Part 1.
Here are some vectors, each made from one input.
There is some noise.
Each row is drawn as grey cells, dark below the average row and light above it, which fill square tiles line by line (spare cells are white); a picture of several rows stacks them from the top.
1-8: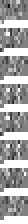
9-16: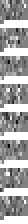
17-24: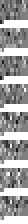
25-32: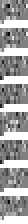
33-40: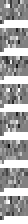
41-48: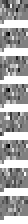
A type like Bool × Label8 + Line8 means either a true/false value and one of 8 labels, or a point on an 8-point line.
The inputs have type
Line9.
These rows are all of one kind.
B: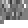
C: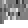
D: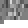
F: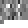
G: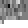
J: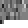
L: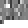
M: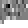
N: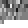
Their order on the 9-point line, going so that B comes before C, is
F, L, B, J, D, N, G, M, C.
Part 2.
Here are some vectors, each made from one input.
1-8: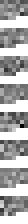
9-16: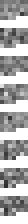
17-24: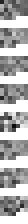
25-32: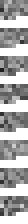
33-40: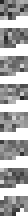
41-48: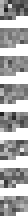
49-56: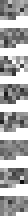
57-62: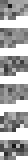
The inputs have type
Circle5.
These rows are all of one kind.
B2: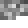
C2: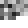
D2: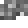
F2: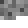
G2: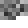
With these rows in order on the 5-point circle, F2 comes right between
B2 and G2.
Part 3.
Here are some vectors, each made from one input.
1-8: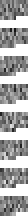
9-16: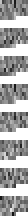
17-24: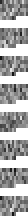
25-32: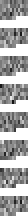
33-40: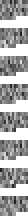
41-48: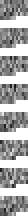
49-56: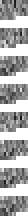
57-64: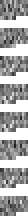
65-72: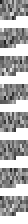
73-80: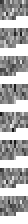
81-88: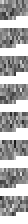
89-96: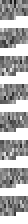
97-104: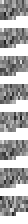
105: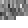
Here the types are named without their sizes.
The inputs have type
Circle.
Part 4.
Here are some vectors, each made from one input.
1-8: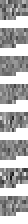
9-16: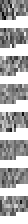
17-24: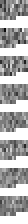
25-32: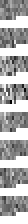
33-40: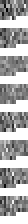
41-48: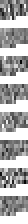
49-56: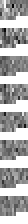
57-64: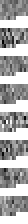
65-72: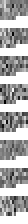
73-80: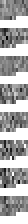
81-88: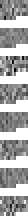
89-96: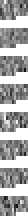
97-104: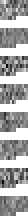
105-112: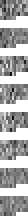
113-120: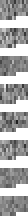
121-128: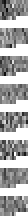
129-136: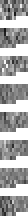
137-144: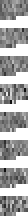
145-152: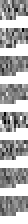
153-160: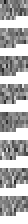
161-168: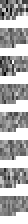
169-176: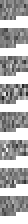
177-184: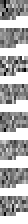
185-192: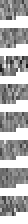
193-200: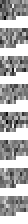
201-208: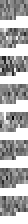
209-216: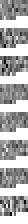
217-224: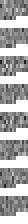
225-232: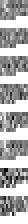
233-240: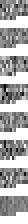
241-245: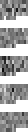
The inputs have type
Line11.
